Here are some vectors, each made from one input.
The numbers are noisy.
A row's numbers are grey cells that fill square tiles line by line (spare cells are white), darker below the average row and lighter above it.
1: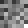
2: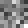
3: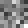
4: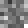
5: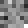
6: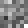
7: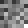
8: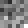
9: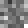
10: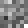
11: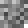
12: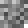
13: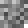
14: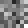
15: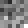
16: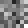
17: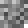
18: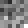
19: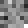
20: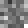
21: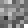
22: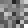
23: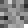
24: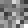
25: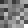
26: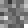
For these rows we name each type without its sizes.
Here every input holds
three true/false values.
